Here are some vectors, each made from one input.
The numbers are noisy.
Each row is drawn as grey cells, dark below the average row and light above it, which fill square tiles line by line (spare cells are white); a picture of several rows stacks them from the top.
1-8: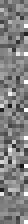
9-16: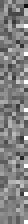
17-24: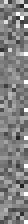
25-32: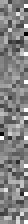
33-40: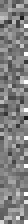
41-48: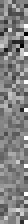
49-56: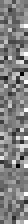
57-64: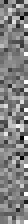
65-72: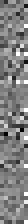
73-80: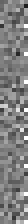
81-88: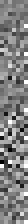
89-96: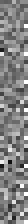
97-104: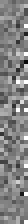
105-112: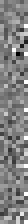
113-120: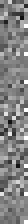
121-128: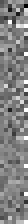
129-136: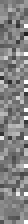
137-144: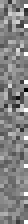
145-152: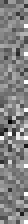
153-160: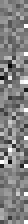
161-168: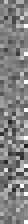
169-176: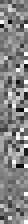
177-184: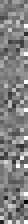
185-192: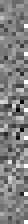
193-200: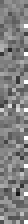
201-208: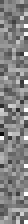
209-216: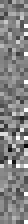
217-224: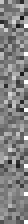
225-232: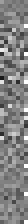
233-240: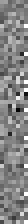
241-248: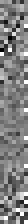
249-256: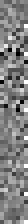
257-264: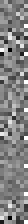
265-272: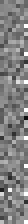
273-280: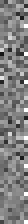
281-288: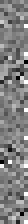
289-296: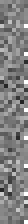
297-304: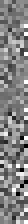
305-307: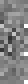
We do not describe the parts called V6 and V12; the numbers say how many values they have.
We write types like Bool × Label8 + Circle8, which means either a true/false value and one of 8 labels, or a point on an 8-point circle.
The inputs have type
Bool × V6 × V12 + Line15.
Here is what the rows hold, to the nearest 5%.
About 45% of them hold a point on a 15-point line. The rest hold a true/false value, a value of V6 and a value of V12.
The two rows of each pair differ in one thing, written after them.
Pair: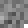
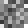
the true/false value
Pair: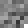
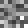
the value of V12
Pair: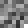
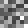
the value of V12
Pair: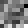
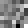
the true/false value
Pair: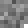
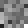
the value of V12
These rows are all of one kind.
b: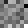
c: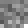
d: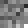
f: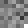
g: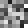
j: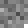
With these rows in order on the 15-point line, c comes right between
f and g.
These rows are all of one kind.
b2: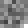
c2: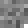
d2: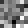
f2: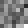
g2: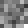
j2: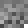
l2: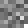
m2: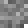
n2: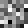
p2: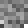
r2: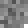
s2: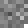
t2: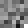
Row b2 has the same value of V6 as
c2 and l2.
